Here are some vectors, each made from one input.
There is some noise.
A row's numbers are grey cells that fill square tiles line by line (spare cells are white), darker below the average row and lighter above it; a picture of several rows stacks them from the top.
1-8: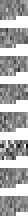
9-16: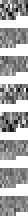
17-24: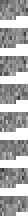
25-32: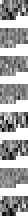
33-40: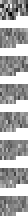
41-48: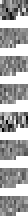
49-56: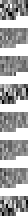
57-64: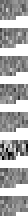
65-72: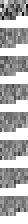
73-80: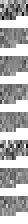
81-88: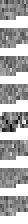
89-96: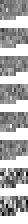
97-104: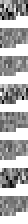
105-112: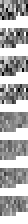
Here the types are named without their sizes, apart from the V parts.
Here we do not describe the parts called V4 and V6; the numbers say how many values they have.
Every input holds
either a point on a line, or a true/false value, a value of V4 and a value of V6.
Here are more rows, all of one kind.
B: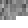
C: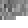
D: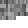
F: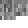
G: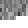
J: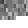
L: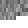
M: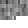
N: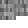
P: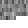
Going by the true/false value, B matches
C, F, G and J.
